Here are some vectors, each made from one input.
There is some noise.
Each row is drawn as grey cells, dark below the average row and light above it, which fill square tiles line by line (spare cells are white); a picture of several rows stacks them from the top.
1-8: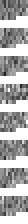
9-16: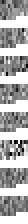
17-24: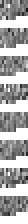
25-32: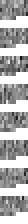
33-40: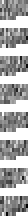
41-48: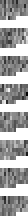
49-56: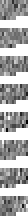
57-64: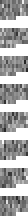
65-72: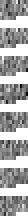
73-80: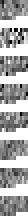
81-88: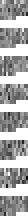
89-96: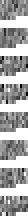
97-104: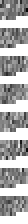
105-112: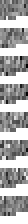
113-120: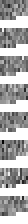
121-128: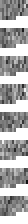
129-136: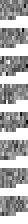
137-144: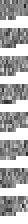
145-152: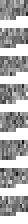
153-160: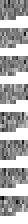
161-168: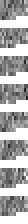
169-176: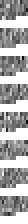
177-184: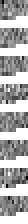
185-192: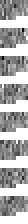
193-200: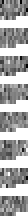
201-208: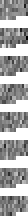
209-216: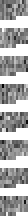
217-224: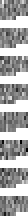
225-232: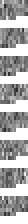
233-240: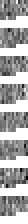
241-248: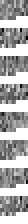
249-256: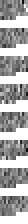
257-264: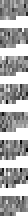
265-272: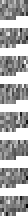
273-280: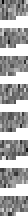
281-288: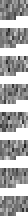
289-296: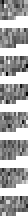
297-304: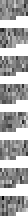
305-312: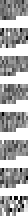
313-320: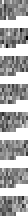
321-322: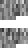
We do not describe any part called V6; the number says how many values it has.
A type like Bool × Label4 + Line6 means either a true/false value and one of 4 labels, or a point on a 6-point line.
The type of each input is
Bool × (Circle17 + Unit) × V6 + Unit.
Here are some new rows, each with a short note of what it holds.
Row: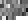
a true/false value and a value of V6
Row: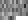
a point on a 17-point circle, a true/false value and a value of V6
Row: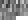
a point on a 17-point circle, a true/false value and a value of V6
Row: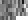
a point on a 17-point circle, a true/false value and a value of V6
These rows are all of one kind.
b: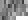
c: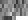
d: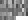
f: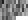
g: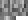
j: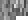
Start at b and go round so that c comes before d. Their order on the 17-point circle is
b, c, d, g, j, f.
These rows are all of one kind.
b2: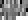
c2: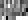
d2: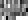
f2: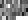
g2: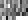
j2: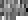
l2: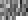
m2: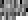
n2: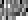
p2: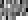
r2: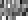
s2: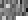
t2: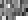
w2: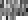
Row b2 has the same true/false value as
j2, l2, m2 and s2.
